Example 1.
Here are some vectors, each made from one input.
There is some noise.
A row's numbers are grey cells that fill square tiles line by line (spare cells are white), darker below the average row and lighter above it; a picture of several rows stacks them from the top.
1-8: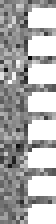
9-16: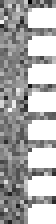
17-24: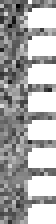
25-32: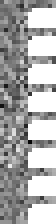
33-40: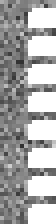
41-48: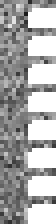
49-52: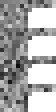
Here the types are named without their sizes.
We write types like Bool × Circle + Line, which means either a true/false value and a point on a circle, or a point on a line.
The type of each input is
Bool × Bool × Bool.
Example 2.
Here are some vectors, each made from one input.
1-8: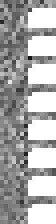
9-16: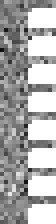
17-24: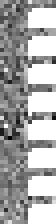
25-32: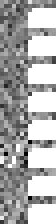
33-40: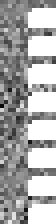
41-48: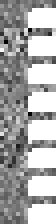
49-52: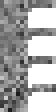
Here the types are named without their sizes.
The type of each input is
Bool × Bool × Bool.
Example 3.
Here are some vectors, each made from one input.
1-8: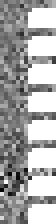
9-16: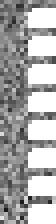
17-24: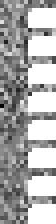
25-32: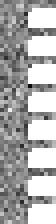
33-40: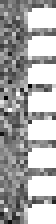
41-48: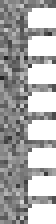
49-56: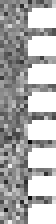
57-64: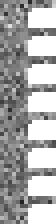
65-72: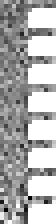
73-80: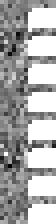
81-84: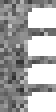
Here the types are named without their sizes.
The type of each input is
Bool × Bool × Bool.
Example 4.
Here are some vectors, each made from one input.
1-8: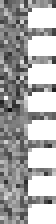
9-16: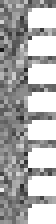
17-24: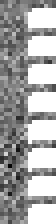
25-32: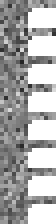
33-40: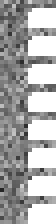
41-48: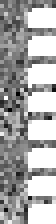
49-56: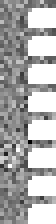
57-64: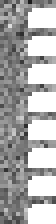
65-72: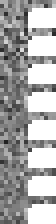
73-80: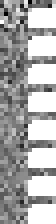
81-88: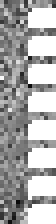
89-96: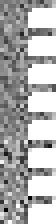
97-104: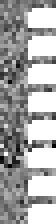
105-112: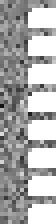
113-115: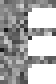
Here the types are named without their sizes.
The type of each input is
Bool × Bool × Bool.
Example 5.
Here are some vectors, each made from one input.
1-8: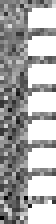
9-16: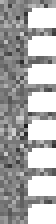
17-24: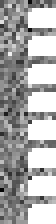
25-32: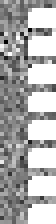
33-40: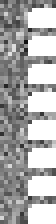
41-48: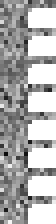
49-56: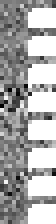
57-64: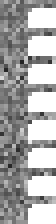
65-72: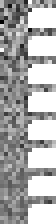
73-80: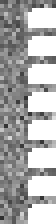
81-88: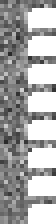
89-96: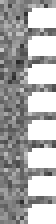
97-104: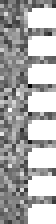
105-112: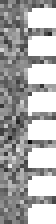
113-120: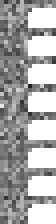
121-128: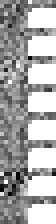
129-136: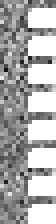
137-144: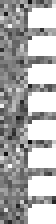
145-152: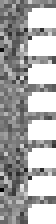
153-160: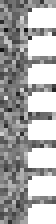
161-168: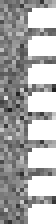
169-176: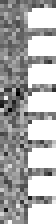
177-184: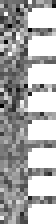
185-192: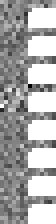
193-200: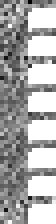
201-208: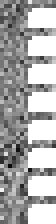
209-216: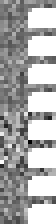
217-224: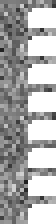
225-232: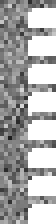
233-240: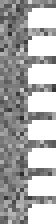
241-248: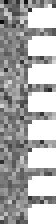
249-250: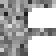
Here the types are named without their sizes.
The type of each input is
Bool × Bool × Bool.
